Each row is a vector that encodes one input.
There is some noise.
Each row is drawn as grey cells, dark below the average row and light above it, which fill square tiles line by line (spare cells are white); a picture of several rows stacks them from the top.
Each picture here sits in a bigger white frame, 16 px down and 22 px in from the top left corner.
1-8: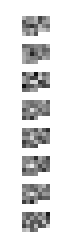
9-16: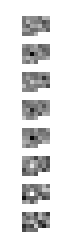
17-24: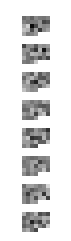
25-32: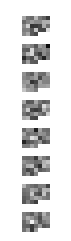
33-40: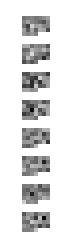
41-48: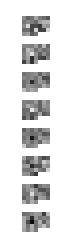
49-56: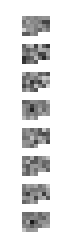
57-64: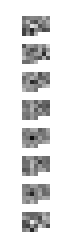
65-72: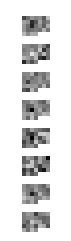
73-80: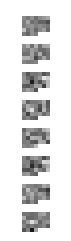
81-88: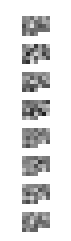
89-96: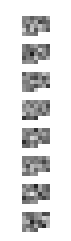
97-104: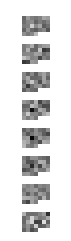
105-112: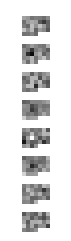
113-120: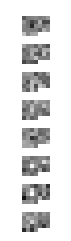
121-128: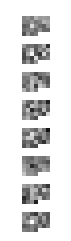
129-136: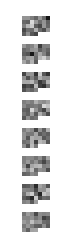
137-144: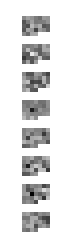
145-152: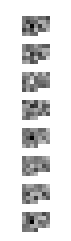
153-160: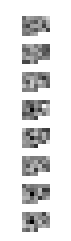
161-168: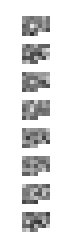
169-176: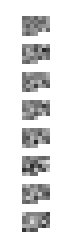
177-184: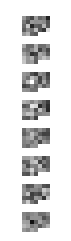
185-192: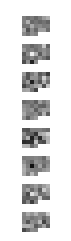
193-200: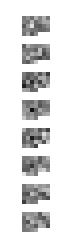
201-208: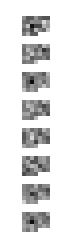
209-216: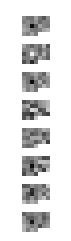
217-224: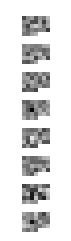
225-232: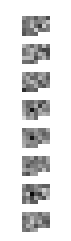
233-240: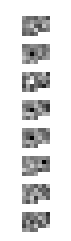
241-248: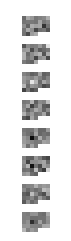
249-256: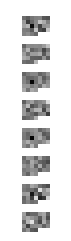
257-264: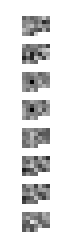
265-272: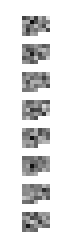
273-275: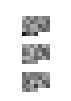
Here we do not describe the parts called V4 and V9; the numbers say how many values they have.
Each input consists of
a true/false value, together with either a point on a 6-point line and a value of V4, or a value of V9.
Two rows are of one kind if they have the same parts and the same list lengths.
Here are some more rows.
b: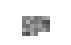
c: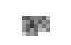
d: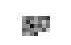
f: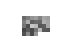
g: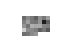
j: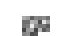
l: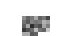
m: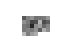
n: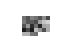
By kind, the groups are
b, f, g, j
c, d, l, m, n

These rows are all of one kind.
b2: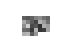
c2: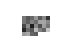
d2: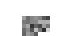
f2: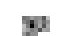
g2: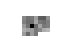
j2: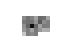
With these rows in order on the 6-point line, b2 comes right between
d2 and f2.
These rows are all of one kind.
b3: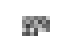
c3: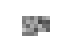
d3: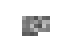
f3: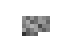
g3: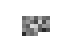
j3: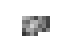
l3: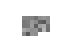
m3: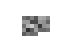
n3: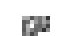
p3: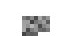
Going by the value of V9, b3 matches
f3, m3 and p3.
